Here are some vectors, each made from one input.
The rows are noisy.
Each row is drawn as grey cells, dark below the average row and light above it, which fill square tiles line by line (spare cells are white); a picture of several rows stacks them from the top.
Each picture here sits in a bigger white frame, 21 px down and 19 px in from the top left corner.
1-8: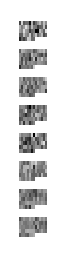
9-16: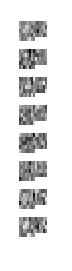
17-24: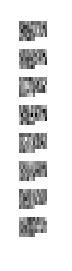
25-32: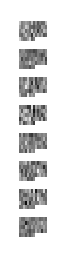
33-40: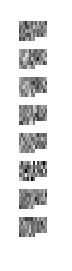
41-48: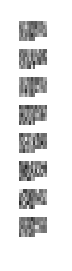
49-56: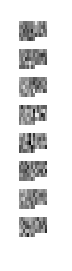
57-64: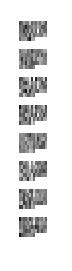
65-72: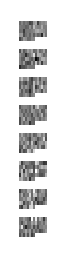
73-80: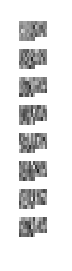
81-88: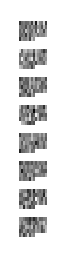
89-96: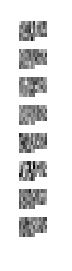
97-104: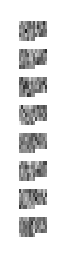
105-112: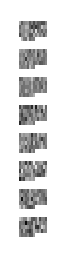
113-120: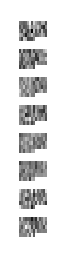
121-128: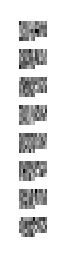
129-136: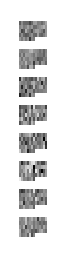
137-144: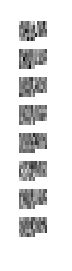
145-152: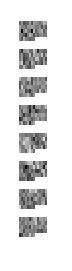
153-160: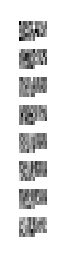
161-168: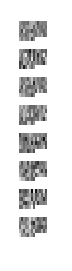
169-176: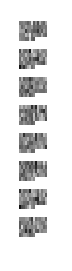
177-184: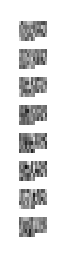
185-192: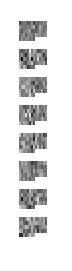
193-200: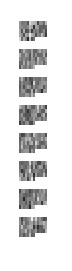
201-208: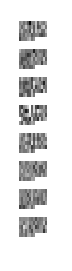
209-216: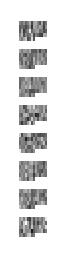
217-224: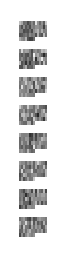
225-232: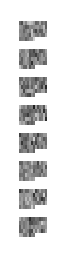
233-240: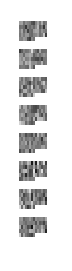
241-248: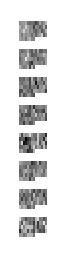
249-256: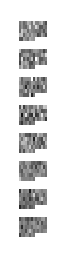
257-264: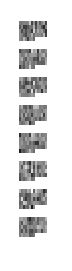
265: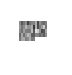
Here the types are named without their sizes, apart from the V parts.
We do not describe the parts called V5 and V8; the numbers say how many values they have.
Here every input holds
a point on a line, a node of a tree, a value of V5 and a value of V8, together with either a fixed value, or a node of a tree.
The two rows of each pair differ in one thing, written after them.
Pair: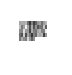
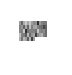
the node of the tree
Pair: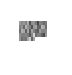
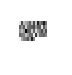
the node of the tree
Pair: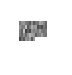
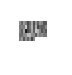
the place on the line
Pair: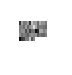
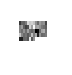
the value of V5
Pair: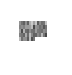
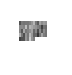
the value of V8
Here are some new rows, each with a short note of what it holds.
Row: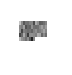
a point on a line, a node of each of two trees, a value of V5 and a value of V8
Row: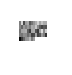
a point on a line, a node of a tree, a value of V5 and a value of V8
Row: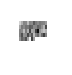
a point on a line, a node of a tree, a value of V5 and a value of V8
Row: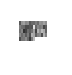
a point on a line, a node of each of two trees, a value of V5 and a value of V8
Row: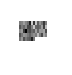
a point on a line, a node of each of two trees, a value of V5 and a value of V8
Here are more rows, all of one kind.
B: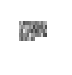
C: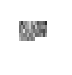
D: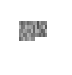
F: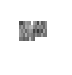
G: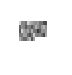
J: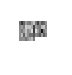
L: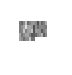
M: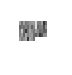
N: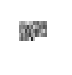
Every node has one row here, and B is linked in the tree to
C, L and N.
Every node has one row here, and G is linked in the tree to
N.
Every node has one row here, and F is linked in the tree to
J and L.
